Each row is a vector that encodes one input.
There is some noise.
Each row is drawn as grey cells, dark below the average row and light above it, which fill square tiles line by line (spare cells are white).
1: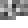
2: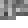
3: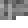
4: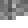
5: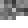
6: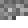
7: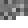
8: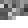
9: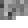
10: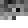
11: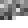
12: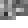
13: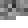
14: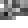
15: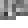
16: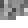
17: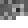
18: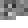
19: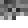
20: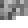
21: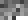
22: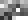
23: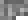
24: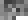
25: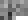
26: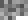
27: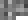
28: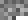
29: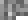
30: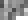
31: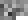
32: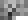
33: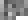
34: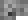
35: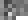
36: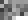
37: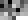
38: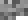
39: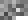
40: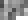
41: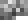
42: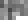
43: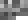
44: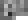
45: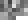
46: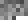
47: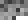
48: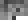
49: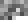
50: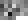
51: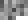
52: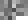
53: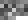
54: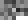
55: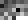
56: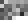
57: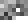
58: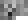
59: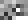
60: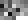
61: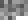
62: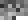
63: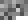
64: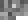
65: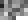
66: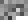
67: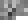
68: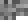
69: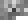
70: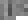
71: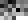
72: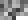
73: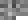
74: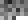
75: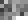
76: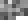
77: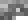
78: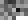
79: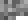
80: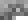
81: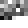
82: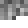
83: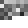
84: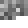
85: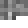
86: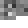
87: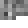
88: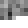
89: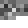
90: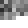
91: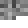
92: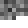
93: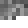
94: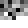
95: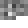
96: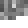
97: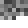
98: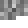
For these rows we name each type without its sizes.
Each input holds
a true/false value, together with a list of points on a circle.
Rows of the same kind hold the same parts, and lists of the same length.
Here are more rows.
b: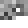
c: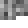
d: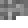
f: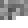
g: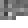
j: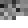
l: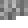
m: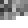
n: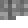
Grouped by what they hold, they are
b
c, d, g, l, n
f, j
m

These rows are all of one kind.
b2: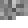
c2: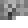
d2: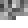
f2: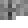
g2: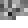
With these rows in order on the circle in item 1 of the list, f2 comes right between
b2 and c2.
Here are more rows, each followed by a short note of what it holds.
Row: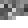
a true/false value, together with the empty list
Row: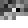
a true/false value, together with the empty list
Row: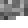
a true/false value, together with a list of three items
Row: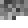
a true/false value, together with a list of three items
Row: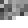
a true/false value, together with the empty list
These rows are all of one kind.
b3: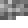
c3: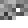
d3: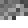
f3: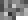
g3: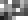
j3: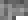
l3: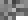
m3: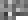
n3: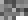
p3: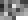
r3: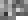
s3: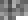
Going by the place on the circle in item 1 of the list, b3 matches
d3, f3, m3 and p3.
